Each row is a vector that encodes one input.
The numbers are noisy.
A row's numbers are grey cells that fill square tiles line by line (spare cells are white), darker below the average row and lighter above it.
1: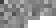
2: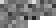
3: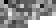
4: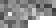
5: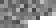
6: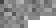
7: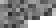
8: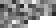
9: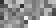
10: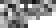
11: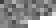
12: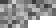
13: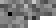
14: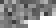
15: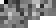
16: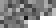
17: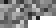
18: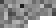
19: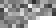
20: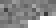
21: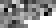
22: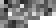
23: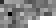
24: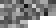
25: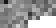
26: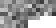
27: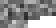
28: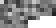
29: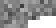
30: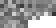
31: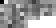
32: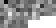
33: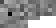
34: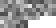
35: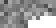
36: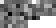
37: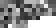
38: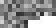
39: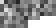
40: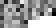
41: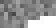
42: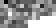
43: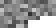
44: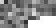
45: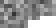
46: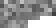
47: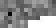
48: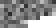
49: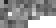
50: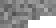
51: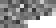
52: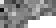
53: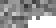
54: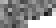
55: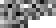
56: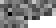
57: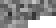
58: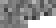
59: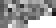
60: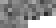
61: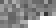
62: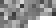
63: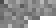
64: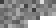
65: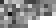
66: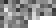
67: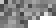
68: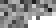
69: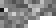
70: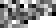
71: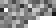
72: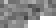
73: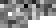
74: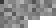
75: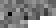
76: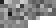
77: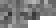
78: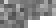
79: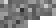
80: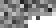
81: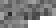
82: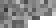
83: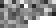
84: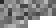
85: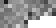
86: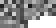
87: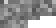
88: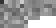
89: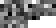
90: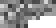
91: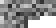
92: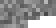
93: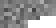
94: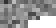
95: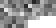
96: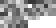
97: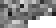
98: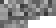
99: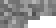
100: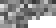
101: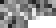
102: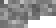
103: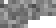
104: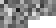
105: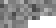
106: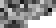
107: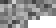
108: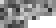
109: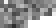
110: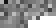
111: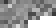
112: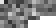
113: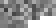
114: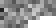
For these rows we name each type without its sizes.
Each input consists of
a point on a line, together with either a label, or a point on a line.
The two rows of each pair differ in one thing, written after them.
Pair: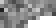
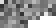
the label
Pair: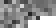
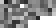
the place on the line
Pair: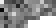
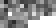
the label
